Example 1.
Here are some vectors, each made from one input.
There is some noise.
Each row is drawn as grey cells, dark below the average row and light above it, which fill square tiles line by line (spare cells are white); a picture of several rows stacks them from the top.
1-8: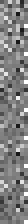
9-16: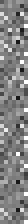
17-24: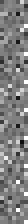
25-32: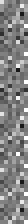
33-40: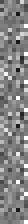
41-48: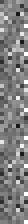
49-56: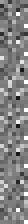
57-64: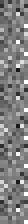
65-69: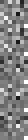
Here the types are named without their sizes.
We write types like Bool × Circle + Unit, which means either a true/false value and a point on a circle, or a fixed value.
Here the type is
Bool × Bool × Bool.
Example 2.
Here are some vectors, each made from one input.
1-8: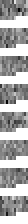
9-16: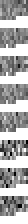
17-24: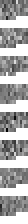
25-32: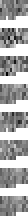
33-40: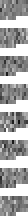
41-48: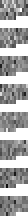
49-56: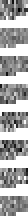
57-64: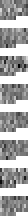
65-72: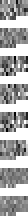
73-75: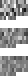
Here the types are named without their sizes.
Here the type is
Bool × Bool × Bool × Bool + Unit.
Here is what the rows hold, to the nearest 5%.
About 5% of them hold a fixed value. The rest hold four true/false values.
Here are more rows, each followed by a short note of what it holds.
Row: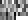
a fixed value
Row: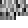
a fixed value
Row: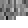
four true/false values
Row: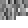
a fixed value
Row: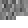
four true/false values
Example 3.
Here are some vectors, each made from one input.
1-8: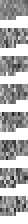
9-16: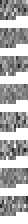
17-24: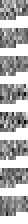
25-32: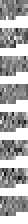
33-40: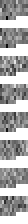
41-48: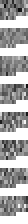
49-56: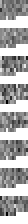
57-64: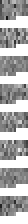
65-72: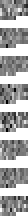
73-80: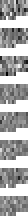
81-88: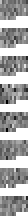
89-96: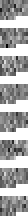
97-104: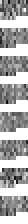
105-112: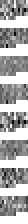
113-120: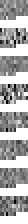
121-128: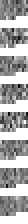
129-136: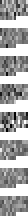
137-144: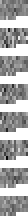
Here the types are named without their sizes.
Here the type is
Bool × Bool × Bool × Bool + Unit.
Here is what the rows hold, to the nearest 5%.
About 5% of them hold a fixed value. The rest hold four true/false values.
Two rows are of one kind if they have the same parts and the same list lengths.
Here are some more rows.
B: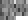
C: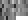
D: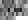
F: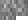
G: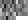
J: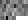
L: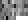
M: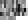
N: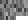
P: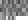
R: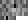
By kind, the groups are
B, C, D, F, G, J, L, N, P, R
M

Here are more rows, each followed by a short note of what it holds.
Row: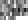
four true/false values
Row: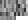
a fixed value
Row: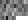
four true/false values
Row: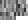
a fixed value
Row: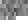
four true/false values
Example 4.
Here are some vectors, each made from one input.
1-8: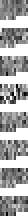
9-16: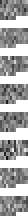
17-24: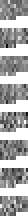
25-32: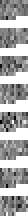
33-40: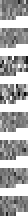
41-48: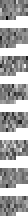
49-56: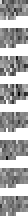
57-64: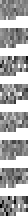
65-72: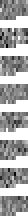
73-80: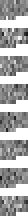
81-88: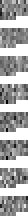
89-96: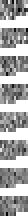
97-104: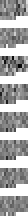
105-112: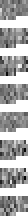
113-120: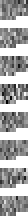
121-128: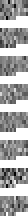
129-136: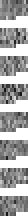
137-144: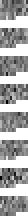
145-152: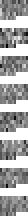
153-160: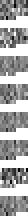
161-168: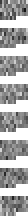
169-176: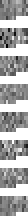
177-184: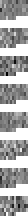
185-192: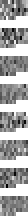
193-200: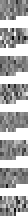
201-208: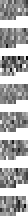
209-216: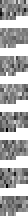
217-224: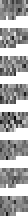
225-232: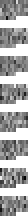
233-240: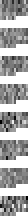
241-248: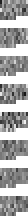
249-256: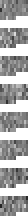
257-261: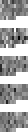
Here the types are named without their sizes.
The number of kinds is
2.
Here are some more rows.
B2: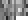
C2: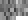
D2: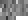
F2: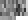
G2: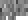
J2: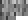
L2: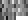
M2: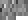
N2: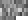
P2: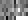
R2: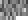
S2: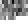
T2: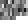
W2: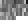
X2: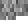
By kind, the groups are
B2, C2, D2, G2, J2, L2, M2, N2, P2, R2, S2, T2, W2, X2
F2

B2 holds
four true/false values.
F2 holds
a fixed value.
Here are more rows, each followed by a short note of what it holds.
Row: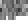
four true/false values
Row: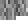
a fixed value
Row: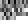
a fixed value
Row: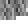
a fixed value
